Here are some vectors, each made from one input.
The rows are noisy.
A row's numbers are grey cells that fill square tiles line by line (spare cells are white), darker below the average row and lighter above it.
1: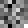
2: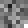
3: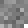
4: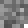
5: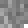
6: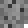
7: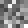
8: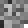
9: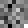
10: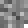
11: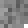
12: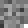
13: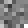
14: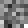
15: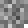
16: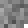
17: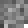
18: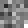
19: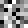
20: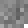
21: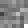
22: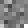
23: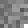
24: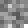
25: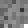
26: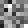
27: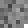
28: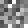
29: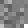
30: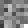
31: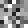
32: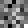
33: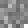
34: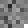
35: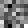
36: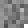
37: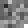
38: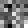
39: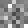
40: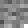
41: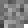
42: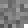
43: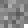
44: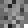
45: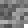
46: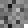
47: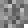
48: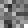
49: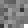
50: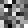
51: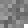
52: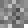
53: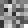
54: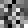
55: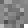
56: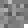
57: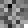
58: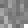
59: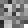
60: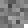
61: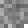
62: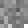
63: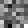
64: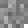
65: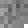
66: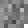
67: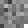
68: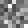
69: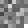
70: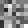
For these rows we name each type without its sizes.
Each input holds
a point on a line and a node of a tree.
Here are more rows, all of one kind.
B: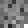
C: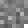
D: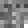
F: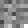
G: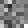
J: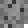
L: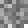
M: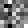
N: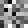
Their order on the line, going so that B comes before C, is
B, J, N, F, C, G, L, D, M.
